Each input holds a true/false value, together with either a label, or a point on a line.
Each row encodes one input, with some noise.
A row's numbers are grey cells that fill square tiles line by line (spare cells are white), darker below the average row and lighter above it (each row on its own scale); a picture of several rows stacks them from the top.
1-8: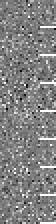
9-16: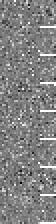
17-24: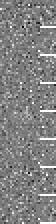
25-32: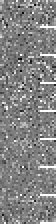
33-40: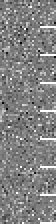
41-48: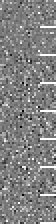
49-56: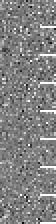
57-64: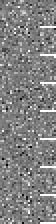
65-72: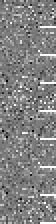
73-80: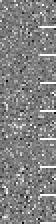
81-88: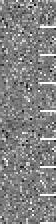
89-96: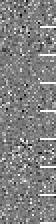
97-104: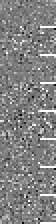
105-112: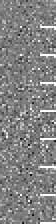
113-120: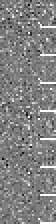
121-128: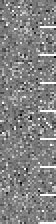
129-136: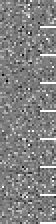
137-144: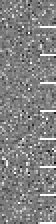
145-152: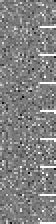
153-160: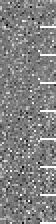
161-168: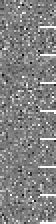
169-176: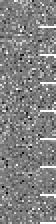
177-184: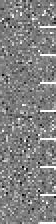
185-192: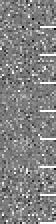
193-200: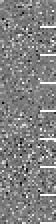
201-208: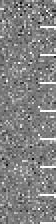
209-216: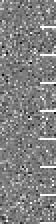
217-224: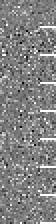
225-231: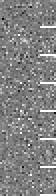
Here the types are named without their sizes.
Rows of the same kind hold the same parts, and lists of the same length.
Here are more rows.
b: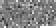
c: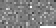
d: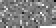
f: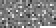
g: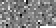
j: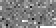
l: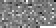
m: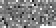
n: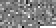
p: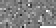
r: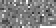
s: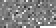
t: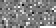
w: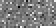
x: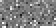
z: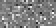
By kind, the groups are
b, d, j, m, r, x
c, f, g, l, n, p, s, t, w, z

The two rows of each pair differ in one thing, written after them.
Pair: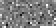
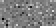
the label
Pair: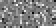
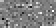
the true/false value
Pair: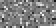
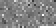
the label
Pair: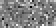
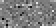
the label
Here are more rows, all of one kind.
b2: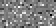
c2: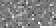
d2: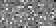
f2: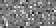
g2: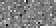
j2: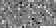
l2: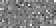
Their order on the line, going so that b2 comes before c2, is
g2, f2, b2, d2, j2, l2, c2.
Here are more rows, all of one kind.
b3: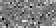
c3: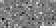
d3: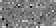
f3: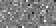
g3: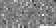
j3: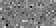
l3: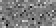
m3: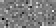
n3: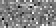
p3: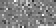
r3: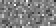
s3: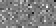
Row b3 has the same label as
d3, j3, l3 and r3.
